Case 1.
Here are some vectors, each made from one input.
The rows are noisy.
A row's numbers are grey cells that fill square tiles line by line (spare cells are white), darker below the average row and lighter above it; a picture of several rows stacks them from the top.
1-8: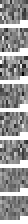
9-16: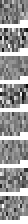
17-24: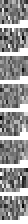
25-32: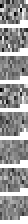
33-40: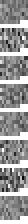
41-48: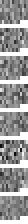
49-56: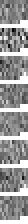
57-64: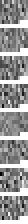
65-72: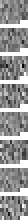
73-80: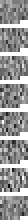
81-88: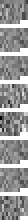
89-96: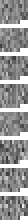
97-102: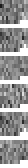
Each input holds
either a point on a 5-point line, or a point on a 9-point line.
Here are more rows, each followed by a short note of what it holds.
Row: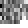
a point on a 5-point line
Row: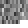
a point on a 5-point line
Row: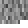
a point on a 9-point line
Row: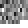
a point on a 5-point line
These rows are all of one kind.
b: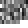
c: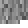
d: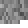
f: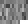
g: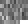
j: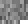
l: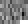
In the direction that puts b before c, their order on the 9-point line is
b, l, g, f, c, d, j.
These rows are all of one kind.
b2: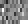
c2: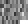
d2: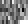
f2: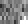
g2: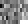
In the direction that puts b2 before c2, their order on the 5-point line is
b2, c2, g2, d2, f2.
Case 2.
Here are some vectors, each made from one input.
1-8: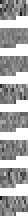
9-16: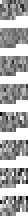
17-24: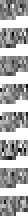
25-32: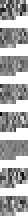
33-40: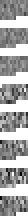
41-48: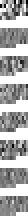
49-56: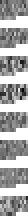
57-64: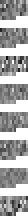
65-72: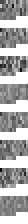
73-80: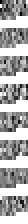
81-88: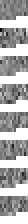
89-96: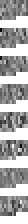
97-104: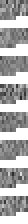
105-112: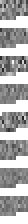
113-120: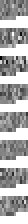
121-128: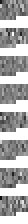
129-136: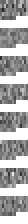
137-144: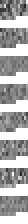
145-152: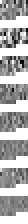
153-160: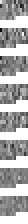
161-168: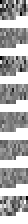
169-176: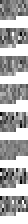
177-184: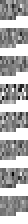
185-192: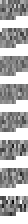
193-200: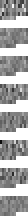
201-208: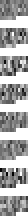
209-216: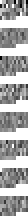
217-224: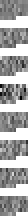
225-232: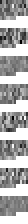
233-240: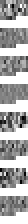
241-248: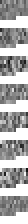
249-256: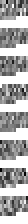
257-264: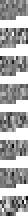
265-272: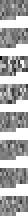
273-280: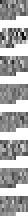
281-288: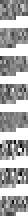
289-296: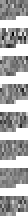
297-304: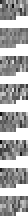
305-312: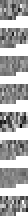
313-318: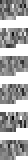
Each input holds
either a point on a 5-point circle, or a point on a 16-point circle, or a fixed value.
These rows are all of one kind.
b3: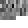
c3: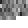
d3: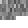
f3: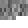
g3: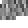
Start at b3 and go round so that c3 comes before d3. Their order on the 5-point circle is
b3, c3, g3, f3, d3.
